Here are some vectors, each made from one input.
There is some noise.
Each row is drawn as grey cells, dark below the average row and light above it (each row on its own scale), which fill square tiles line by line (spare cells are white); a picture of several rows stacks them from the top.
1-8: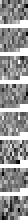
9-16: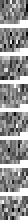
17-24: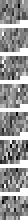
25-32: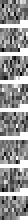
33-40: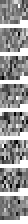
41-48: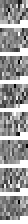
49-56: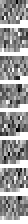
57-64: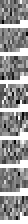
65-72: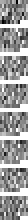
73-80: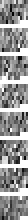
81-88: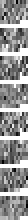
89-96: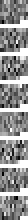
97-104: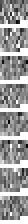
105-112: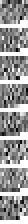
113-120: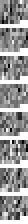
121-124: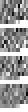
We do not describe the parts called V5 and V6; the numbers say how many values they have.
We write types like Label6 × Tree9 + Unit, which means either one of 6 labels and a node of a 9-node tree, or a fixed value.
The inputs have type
Bool × V6 + Line3 × Line4 + V5.
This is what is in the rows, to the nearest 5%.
About 20% of them hold a point on a 3-point line and a point on a 4-point line. About 50% of them hold a true/false value and a value of V6. The rest hold a value of V5.
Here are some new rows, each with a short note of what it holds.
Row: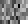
a point on a 3-point line and a point on a 4-point line
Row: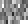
a true/false value and a value of V6
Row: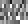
a true/false value and a value of V6
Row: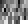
a point on a 3-point line and a point on a 4-point line
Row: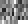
a point on a 3-point line and a point on a 4-point line
